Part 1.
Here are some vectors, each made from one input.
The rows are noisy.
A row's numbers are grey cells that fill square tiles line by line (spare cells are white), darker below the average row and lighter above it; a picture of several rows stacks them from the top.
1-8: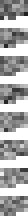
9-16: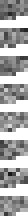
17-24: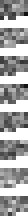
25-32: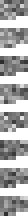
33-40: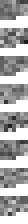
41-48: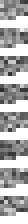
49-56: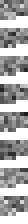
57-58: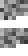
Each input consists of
either a fixed value, or four true/false values.
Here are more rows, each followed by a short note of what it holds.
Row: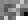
four true/false values
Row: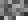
four true/false values
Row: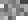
four true/false values
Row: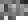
four true/false values
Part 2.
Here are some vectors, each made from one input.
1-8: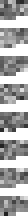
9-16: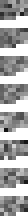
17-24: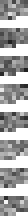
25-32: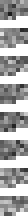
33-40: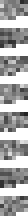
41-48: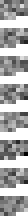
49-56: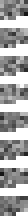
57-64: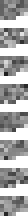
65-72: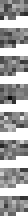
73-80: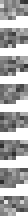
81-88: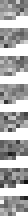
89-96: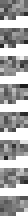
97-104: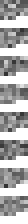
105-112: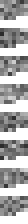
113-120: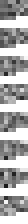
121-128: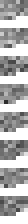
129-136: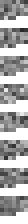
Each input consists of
either a fixed value, or four true/false values.
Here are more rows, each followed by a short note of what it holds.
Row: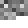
a fixed value
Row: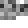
four true/false values
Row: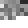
four true/false values
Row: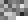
a fixed value
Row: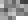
four true/false values
